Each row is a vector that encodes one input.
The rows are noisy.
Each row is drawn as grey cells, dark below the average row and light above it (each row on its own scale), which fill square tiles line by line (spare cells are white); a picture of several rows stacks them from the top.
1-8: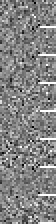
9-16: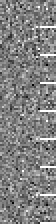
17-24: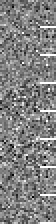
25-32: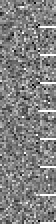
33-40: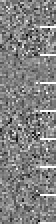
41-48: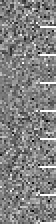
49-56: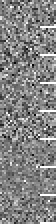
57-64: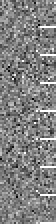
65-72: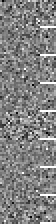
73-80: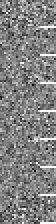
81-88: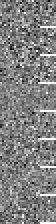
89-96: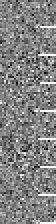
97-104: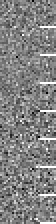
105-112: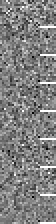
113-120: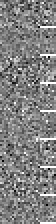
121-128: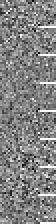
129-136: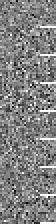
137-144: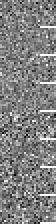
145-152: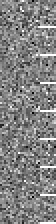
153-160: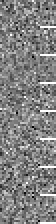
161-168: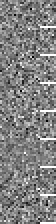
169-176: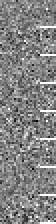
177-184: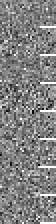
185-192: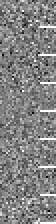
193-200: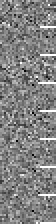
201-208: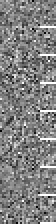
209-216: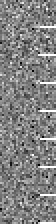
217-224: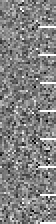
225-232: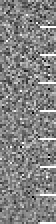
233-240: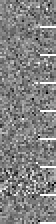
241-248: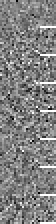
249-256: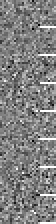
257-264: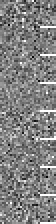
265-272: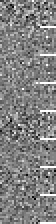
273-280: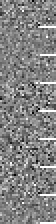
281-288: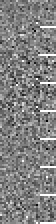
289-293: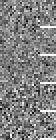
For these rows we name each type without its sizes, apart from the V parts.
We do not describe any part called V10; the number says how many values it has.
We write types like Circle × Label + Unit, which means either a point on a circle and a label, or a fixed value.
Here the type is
Bool × Line × Tree + Circle × V10.
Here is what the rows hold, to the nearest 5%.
About 40% of them hold a point on a circle and a value of V10. The rest hold a point on a line, a node of a tree and a true/false value.
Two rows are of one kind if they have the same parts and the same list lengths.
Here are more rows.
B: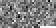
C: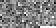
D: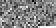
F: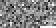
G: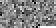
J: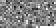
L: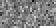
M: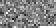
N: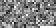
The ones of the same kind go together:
B, C, F, N
D, G, J, L, M

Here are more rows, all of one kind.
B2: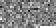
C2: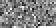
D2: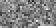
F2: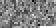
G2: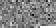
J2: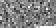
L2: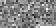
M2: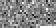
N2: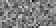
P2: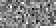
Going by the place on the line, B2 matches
G2 and N2.
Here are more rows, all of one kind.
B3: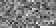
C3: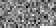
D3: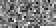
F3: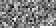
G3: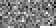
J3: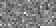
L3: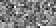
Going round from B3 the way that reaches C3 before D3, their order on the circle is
B3, F3, L3, J3, C3, D3, G3.
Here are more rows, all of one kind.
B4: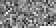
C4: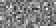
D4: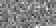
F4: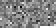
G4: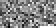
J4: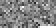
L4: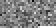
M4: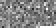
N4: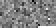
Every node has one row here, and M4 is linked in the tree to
D4.
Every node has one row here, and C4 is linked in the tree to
D4, F4 and L4.
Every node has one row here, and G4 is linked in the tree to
J4.
